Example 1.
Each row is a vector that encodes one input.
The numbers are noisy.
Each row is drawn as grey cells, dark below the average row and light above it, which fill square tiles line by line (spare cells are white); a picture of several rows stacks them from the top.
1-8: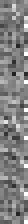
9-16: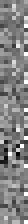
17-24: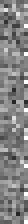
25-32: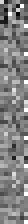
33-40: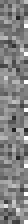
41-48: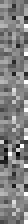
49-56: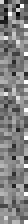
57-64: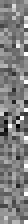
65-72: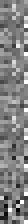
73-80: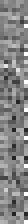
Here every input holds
either a fixed value, or three true/false values.
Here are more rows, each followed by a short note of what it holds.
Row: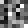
a fixed value
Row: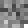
three true/false values
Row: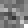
three true/false values
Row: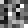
a fixed value
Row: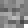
three true/false values
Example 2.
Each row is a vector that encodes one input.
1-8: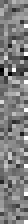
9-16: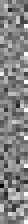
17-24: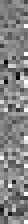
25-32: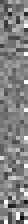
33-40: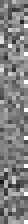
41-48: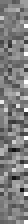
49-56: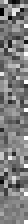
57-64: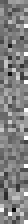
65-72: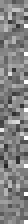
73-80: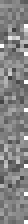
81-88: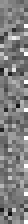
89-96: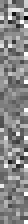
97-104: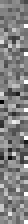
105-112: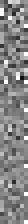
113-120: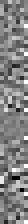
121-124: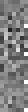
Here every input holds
a point on an 11-point line.
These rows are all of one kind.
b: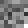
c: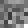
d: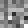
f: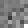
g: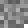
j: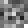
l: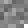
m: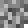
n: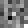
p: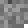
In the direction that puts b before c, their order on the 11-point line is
b, c, f, n, g, p, d, m, j, l.
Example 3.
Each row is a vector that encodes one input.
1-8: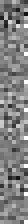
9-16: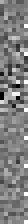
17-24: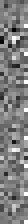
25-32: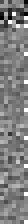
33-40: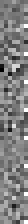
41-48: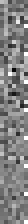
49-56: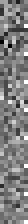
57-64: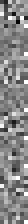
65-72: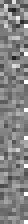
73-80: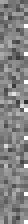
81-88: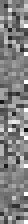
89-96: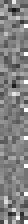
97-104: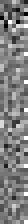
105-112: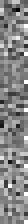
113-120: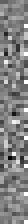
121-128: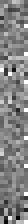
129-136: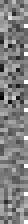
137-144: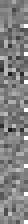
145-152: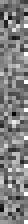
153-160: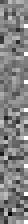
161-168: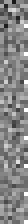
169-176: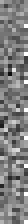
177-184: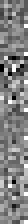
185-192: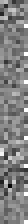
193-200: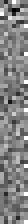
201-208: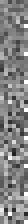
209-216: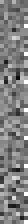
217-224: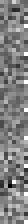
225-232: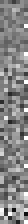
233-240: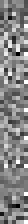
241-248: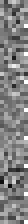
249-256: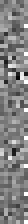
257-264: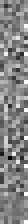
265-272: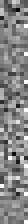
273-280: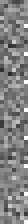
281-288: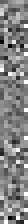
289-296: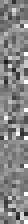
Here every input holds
four true/false values.
